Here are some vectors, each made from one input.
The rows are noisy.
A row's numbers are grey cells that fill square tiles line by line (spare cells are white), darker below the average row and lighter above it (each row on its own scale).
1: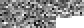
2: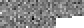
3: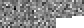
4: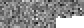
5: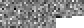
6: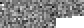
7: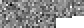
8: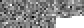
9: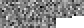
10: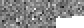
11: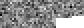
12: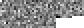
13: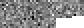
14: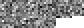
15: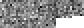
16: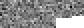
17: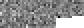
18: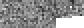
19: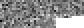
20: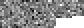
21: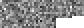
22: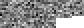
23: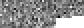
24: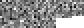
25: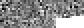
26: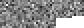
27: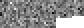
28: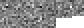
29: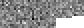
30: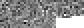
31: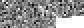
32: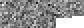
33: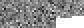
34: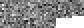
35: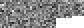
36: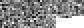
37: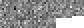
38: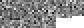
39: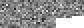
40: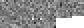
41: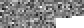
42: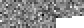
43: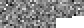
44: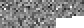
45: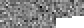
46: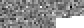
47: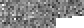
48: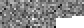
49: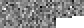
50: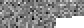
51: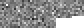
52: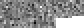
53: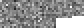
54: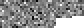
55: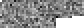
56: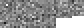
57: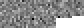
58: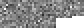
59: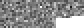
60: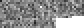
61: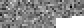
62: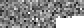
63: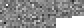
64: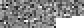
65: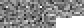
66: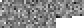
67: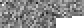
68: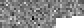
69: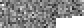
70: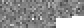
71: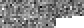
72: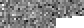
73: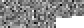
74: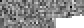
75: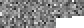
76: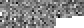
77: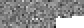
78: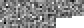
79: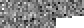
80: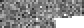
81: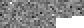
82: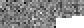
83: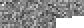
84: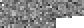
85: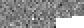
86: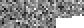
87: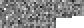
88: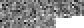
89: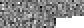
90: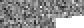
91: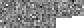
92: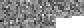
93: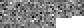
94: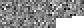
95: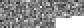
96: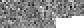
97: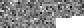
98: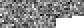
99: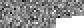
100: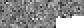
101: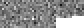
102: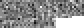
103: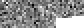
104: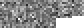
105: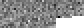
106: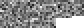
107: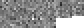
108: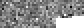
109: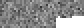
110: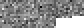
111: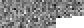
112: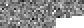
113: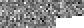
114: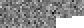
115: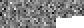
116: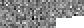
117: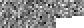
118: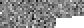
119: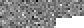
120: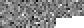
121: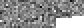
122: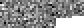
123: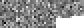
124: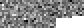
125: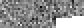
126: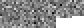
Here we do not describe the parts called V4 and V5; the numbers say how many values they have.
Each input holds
a true/false value and a value of V4, together with either a point on a 6-point line, or a value of V5.
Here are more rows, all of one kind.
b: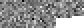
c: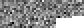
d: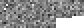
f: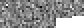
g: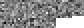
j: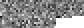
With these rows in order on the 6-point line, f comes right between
c and d.
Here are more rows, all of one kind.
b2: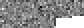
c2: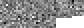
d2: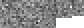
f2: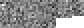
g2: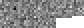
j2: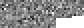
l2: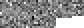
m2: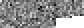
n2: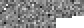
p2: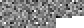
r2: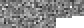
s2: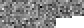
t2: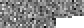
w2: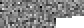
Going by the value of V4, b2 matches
l2, m2, t2 and w2.
